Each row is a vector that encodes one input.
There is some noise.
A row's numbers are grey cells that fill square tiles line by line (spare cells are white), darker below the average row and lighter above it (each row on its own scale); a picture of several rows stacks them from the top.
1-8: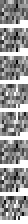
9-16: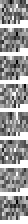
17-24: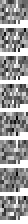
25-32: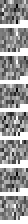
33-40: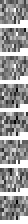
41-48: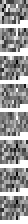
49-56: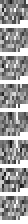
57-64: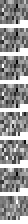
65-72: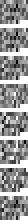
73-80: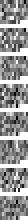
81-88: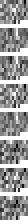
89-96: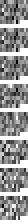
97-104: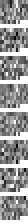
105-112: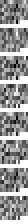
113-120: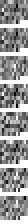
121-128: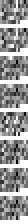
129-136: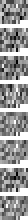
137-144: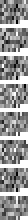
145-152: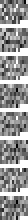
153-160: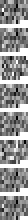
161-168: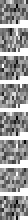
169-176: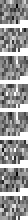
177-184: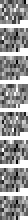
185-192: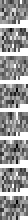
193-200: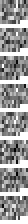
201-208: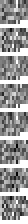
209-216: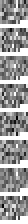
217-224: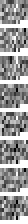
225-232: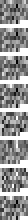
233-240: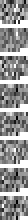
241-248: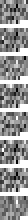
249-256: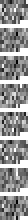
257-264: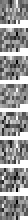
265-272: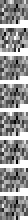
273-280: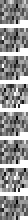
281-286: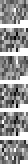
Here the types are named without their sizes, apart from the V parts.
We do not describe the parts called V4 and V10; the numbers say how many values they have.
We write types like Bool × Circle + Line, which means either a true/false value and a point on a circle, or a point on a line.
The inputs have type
Line × Line × Line + V4 × V10.
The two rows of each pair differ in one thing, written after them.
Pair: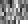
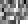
the value of V10
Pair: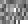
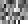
the value of V10
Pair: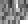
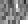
the value of V4
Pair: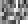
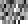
the value of V10
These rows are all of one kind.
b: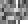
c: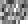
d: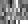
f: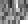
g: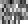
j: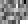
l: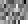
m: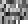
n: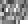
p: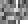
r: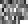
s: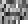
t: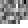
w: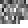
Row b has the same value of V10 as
j, p and t.
